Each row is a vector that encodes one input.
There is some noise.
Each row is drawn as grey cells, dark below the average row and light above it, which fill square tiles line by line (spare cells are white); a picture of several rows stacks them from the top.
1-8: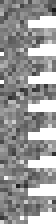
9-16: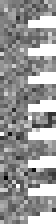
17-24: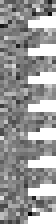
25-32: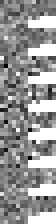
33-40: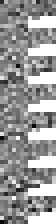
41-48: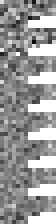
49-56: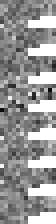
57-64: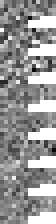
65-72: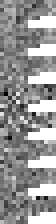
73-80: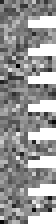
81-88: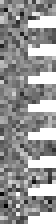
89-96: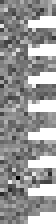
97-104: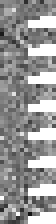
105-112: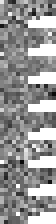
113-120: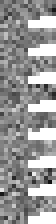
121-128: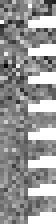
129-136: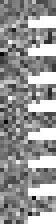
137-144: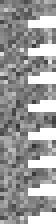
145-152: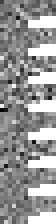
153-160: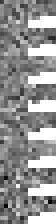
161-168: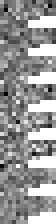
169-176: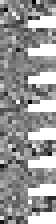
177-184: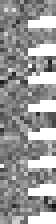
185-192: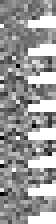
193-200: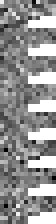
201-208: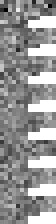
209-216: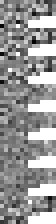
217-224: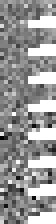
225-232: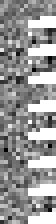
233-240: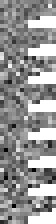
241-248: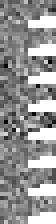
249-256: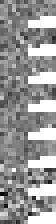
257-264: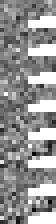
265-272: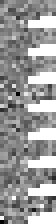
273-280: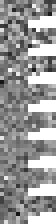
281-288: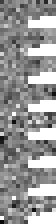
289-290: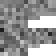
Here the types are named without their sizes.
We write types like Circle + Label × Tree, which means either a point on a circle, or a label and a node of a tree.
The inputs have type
Bool × (Line + Tree) + Label.
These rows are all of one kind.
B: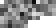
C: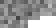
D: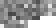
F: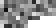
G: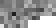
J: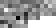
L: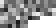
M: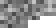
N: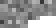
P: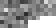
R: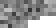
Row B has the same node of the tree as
J, M, P and R.
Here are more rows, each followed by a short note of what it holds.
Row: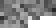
a point on a line and a true/false value
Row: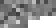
a point on a line and a true/false value
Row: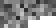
a point on a line and a true/false value
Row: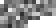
a node of a tree and a true/false value
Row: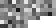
a label
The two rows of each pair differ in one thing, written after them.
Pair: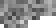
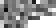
the true/false value
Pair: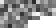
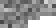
the true/false value
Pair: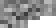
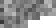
the node of the tree
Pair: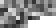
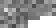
the true/false value
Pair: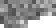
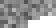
the node of the tree
